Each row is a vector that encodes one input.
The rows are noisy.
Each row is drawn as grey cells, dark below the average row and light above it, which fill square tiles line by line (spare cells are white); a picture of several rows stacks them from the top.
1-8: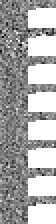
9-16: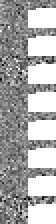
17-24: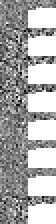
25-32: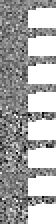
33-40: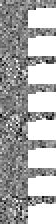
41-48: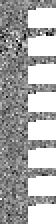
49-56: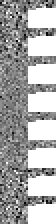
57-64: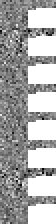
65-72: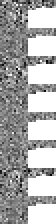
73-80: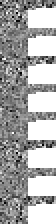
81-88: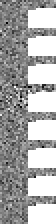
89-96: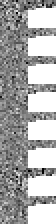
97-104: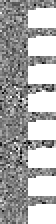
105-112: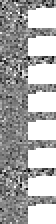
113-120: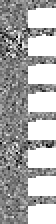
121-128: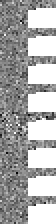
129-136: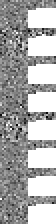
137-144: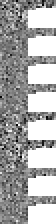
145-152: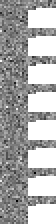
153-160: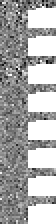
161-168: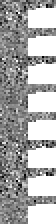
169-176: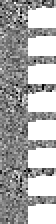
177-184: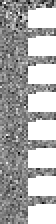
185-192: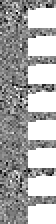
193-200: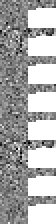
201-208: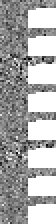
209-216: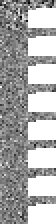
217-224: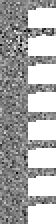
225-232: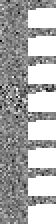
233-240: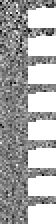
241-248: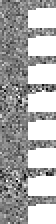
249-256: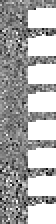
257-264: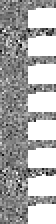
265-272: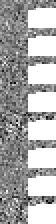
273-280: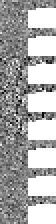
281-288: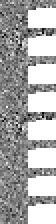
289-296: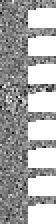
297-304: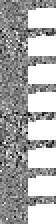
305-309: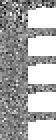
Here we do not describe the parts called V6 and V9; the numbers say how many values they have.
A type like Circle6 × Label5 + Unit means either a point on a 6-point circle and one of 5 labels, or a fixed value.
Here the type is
Bool × Bool × Bool × Bool × Line7 × Tree12 × V9 + Line11 × V6.
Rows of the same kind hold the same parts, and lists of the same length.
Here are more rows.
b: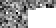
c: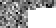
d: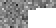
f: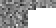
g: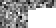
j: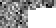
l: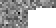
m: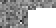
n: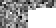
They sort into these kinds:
b, c, g, j, n
d, f, l, m

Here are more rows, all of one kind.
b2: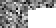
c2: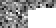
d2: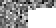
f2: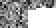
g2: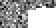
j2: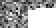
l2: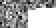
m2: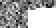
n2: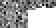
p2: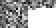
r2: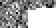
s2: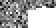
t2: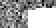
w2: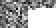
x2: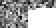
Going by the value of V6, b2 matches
c2, j2, p2 and w2.
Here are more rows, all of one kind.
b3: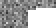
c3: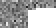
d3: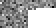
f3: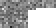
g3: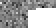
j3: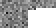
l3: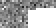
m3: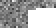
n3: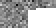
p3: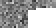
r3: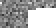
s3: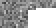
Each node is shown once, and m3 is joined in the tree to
g3 and r3.
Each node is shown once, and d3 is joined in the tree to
s3.
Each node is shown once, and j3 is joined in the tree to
p3 and s3.
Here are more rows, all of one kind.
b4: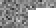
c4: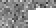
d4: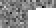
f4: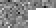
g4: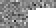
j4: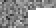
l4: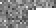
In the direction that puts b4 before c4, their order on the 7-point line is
b4, g4, c4, f4, l4, d4, j4.
